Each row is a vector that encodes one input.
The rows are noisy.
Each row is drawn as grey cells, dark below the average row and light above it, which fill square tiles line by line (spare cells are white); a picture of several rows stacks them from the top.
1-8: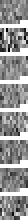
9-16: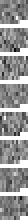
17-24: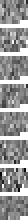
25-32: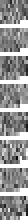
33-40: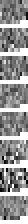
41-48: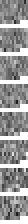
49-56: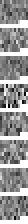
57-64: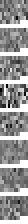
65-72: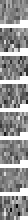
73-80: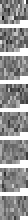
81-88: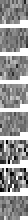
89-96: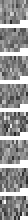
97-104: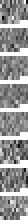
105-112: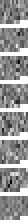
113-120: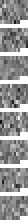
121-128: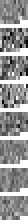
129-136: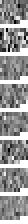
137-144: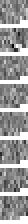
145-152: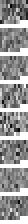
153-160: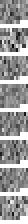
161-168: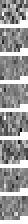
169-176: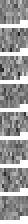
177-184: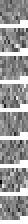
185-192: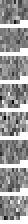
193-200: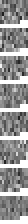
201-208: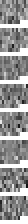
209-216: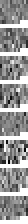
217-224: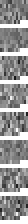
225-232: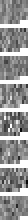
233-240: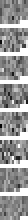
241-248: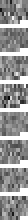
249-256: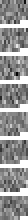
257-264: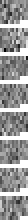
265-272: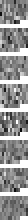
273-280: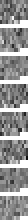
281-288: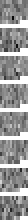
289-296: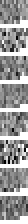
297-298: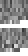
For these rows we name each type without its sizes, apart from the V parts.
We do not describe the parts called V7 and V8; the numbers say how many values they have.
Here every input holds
either a point on a circle, a label, a true/false value, a value of V7 and a value of V8, or a fixed value.
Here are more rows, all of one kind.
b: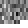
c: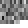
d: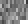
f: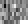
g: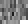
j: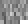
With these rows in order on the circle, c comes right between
d and g.
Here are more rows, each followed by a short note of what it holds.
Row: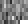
a point on a circle, a label, a true/false value, a value of V7 and a value of V8
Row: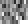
a point on a circle, a label, a true/false value, a value of V7 and a value of V8
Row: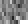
a point on a circle, a label, a true/false value, a value of V7 and a value of V8
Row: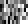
a fixed value
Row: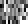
a fixed value
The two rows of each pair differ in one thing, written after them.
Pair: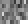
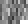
the place on the circle
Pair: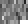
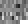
the value of V7
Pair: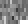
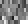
the label
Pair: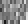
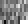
the value of V8
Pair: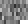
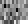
the label
